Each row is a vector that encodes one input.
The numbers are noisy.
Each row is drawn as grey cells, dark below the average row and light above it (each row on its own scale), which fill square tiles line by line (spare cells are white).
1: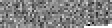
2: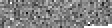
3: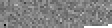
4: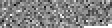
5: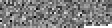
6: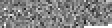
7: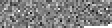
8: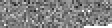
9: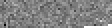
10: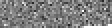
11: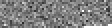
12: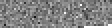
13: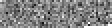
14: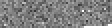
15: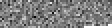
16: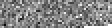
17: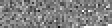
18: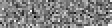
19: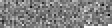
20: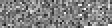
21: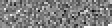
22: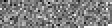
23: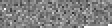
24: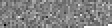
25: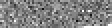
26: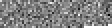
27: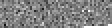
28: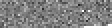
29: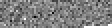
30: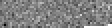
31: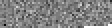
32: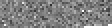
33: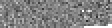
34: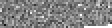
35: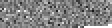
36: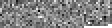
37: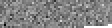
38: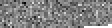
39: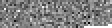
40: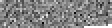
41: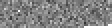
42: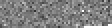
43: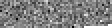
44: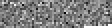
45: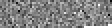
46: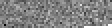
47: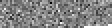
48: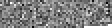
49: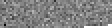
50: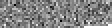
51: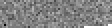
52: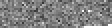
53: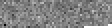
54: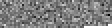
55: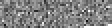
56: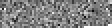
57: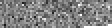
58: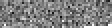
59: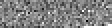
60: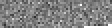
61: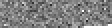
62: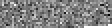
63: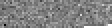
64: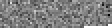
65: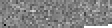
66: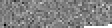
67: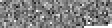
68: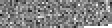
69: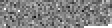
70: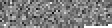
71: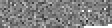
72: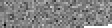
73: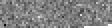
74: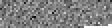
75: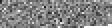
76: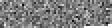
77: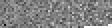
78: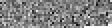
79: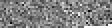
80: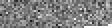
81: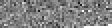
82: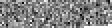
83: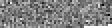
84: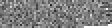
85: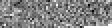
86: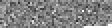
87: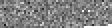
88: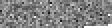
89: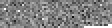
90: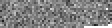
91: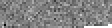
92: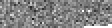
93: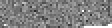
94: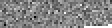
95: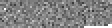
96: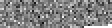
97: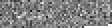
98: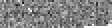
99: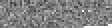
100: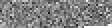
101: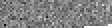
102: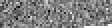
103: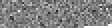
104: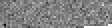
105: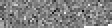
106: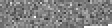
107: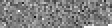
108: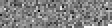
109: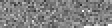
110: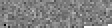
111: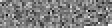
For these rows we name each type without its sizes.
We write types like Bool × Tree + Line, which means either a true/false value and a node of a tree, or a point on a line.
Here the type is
Circle × List(Line).
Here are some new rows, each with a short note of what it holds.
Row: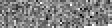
a point on a circle, together with a list of one item
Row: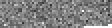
a point on a circle, together with the empty list
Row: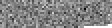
a point on a circle, together with a list of two items
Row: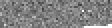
a point on a circle, together with the empty list
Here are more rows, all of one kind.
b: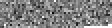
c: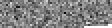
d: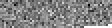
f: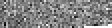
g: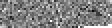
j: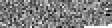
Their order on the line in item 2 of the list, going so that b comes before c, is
j, b, c, d, g, f.
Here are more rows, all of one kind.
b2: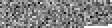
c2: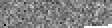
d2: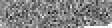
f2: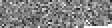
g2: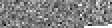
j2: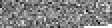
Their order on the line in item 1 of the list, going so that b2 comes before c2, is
b2, j2, d2, c2, f2, g2.
